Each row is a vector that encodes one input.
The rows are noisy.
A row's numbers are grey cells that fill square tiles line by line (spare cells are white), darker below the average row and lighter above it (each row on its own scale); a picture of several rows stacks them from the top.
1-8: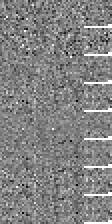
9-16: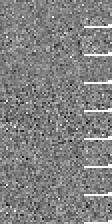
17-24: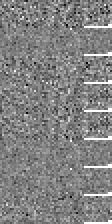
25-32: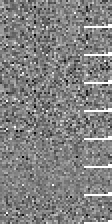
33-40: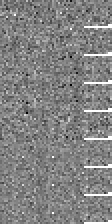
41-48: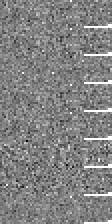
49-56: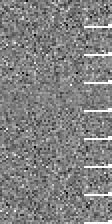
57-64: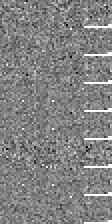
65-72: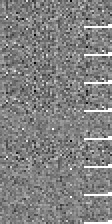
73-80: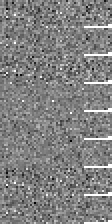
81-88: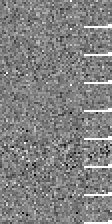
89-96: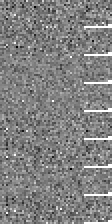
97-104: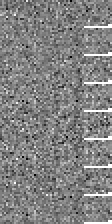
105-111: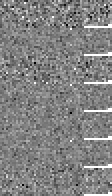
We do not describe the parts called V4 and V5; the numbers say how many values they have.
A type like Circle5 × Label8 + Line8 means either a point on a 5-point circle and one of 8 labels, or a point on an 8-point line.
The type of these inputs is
Line6 × (Line6 + V4) + V5.
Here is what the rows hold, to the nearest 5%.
About 80% of them hold a point on a 6-point line, together with either a point on a 6-point line, or a value of V4. The rest hold a value of V5.
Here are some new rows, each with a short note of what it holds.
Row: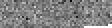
a point on a 6-point line and a value of V4
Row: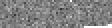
a value of V5
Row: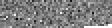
a point on each of two 6-point lines
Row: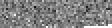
a point on each of two 6-point lines
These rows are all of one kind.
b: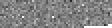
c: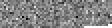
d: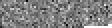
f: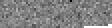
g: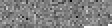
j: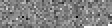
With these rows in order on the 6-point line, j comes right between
c and d.
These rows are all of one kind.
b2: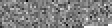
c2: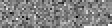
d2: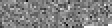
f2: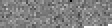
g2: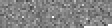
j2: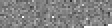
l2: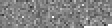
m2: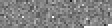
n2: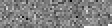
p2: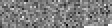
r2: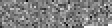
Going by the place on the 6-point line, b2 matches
d2, l2 and r2.
